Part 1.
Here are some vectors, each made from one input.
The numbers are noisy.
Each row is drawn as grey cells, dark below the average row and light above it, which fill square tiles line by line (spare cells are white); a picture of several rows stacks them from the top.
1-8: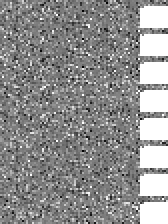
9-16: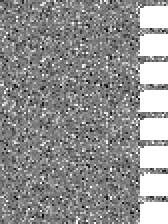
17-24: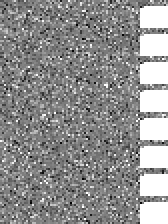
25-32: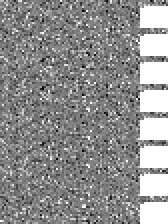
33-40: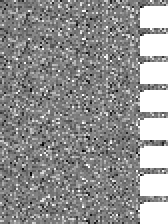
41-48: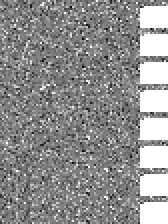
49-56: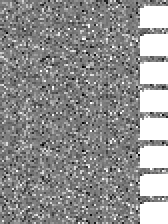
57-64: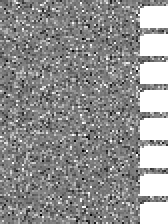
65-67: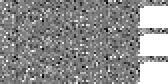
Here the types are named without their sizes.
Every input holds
a point on each of two lines and a true/false value.
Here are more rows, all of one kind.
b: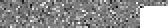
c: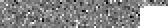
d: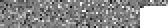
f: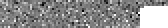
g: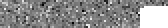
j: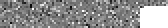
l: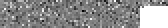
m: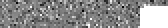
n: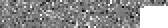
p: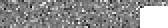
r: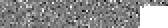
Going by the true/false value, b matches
d, j and p.
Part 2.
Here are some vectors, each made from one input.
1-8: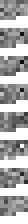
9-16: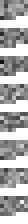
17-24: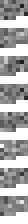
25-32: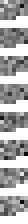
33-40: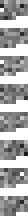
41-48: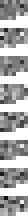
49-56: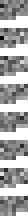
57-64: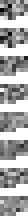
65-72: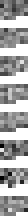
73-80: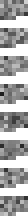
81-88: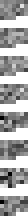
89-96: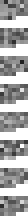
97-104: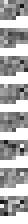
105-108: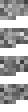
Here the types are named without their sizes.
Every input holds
a list of points on a line.
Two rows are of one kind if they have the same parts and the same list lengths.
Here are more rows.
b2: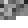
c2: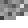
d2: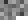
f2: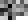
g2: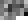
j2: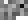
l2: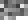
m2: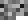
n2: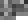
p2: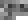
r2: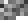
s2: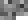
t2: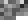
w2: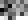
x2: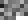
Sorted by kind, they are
b2, g2, j2, m2, n2, p2, r2, s2, t2, x2
c2, d2, l2
f2, w2

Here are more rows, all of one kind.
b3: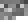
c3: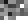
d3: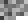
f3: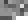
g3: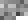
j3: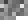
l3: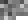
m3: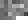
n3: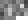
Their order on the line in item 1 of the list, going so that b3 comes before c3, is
n3, b3, g3, j3, m3, l3, c3, d3, f3.
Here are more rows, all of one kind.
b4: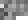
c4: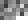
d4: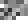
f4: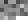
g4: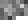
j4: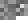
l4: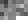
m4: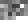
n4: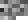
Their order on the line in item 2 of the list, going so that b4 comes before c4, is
n4, f4, g4, j4, d4, b4, c4, l4, m4.
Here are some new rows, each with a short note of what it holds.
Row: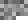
a list of two items
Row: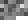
a list of two items
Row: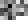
the empty list
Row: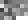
a list of two items
